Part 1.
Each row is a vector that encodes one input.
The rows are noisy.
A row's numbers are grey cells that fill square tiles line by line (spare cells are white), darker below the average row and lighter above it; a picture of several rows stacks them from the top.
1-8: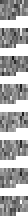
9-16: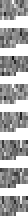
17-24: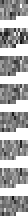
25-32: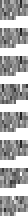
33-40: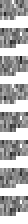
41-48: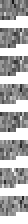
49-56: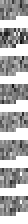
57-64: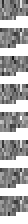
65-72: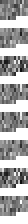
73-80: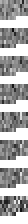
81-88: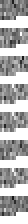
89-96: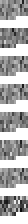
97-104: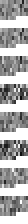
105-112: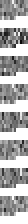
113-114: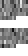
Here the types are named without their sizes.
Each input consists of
either a fixed value, or three true/false values.
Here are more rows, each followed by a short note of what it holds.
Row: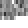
three true/false values
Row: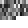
a fixed value
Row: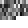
a fixed value
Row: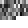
a fixed value
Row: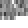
three true/false values
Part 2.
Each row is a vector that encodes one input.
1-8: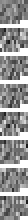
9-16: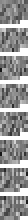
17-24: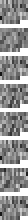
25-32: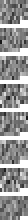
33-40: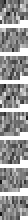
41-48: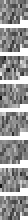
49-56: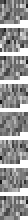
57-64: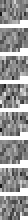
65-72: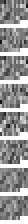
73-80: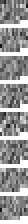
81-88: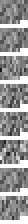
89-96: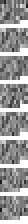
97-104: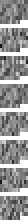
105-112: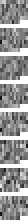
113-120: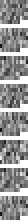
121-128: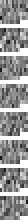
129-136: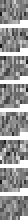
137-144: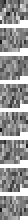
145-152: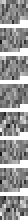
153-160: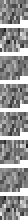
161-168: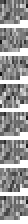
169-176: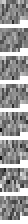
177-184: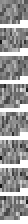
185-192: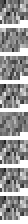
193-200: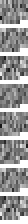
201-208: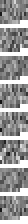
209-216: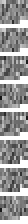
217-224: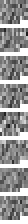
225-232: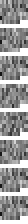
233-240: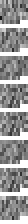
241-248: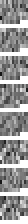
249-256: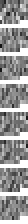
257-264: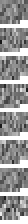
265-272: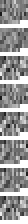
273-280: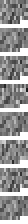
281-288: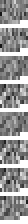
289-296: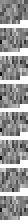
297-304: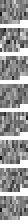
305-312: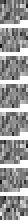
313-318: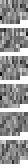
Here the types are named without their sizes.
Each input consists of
a point on a line.
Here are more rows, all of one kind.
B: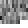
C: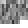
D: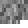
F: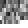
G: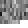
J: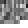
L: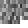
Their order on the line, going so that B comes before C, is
L, B, C, D, G, J, F.
